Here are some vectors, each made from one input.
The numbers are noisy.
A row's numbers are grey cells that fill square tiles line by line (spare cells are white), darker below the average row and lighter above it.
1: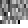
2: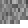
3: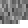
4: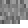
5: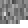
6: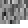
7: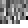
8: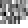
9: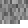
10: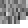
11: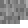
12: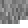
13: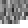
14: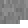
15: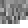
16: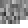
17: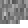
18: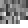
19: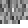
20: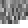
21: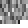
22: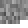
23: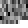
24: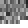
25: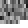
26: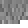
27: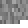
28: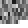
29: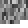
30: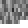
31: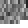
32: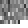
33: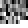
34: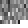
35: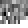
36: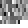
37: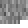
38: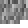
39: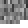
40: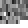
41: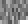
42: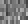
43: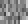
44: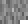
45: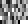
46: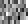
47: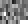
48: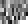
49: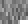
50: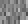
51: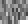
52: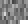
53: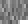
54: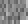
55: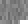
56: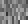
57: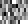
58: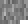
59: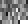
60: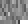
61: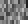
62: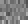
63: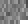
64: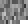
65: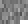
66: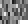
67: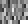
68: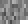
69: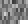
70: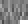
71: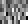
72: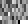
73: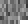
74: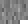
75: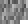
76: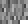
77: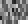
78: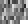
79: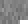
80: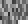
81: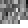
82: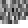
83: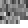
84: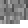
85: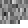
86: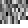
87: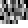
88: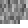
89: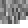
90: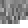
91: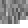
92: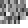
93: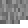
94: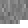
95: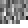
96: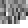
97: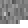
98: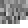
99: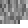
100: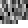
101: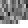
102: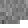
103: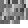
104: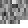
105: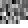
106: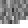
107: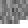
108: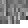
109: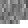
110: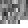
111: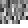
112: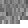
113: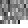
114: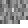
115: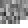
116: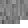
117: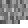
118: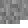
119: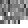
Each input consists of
a list of up to two points on a 4-point line.
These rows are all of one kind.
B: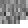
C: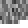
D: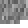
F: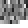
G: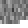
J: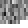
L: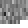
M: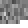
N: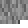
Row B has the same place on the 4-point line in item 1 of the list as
G and N.
